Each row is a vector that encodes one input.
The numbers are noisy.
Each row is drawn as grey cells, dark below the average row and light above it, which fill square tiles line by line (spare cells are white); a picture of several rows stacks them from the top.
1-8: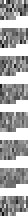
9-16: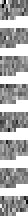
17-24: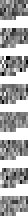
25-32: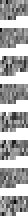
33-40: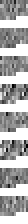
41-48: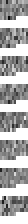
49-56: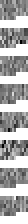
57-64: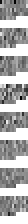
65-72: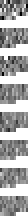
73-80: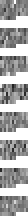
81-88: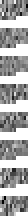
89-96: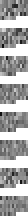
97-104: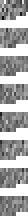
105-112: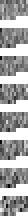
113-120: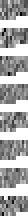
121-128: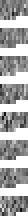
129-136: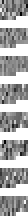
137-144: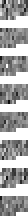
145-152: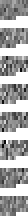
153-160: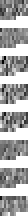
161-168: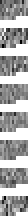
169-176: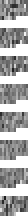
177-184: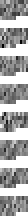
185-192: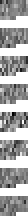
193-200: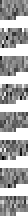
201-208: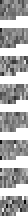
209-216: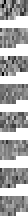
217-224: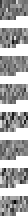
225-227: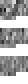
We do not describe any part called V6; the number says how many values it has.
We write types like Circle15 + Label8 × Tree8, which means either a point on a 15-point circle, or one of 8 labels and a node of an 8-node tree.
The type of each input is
Line4 × (Line5 + V6) + List3(Line7).
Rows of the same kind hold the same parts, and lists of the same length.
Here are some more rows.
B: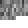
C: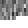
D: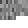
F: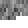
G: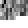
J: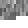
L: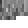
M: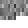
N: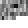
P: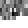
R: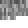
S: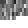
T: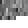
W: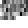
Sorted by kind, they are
B, F, J, M
C, P, S
D, L, T
G, W
N
R

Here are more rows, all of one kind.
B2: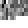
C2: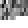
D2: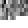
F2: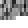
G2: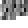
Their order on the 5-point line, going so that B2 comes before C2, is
D2, B2, G2, C2, F2.
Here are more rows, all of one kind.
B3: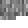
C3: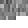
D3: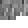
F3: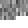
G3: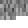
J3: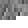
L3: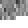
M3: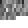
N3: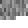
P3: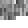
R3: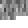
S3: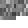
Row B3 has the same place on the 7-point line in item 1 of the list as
D3 and P3.
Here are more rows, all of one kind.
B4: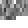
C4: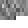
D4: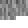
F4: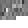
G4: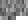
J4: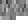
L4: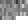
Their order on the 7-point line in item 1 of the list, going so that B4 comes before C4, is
F4, B4, C4, G4, J4, D4, L4.
